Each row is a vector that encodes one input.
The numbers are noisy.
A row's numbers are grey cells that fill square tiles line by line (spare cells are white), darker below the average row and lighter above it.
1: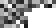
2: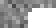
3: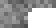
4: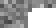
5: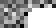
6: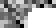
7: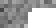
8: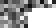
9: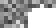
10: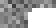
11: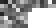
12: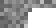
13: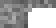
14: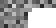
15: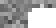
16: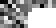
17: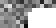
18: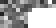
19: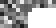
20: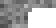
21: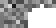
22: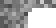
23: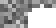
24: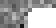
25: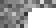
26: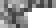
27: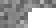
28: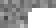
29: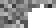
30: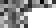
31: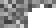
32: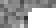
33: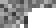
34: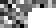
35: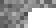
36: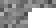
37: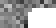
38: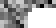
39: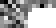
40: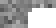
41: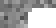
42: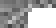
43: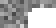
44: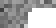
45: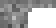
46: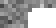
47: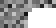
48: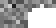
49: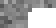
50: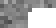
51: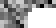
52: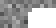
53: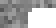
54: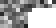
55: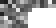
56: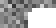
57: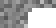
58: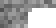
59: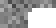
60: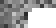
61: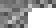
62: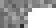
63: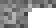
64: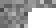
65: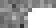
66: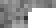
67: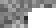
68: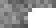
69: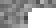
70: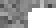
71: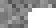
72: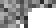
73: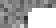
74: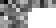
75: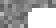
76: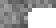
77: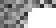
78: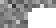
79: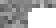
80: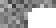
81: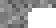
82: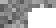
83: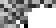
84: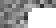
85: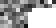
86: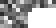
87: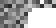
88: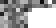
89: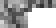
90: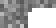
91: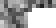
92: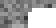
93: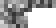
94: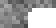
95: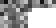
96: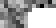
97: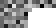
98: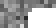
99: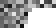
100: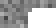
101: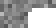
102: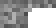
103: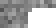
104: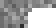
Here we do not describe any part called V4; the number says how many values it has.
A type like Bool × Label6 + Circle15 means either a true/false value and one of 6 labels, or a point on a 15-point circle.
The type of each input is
Line3 × Line3 + List2(Bool × V4).
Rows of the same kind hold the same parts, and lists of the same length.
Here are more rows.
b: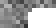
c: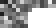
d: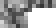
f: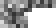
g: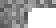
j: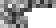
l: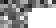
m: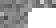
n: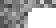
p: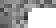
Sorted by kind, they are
b
c, l
d, f, j
g, m, n, p

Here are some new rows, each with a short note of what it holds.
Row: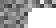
a list of two items
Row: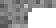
a list of two items
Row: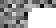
a list of two items
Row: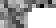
the empty list
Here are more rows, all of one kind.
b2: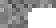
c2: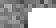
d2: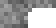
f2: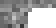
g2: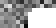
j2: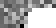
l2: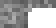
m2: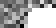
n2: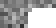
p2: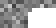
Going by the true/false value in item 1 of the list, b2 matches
d2, j2 and m2.
